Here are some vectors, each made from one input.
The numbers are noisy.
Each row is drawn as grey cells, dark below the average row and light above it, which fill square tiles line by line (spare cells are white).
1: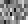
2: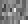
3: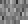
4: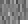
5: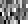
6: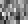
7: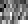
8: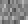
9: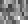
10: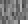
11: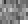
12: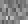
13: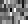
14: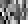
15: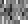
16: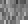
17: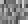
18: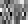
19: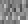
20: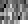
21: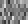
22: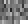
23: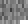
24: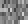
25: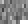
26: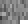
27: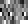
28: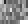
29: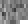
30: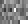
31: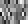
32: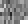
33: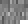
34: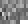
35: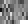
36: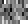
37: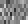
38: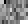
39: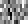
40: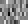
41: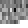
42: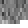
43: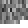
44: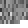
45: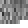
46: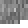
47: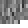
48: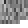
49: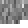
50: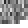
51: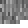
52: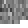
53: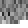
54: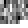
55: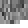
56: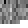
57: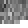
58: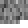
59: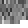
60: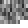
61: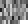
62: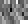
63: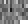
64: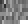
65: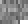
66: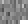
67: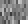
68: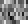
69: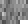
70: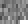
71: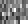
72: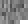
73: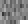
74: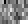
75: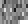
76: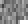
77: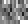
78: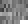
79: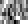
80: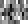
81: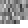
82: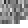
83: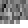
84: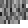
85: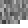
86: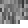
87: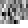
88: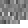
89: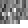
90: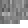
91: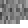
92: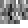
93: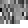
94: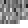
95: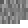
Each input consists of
a true/false value, together with either a point on a 5-point line, or a point on a 10-point line.
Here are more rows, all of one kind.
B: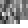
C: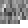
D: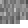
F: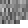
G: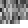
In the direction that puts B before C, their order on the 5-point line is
G, D, B, F, C.
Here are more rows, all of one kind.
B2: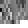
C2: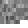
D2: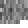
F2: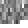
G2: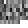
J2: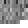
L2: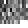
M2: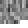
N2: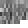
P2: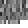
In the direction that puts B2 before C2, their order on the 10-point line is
L2, B2, M2, J2, C2, F2, N2, G2, D2, P2.
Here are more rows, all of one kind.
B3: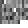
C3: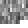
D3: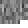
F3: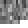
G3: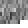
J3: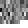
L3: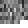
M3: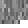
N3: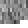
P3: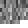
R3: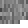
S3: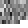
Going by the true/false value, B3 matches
C3, J3, L3 and R3.
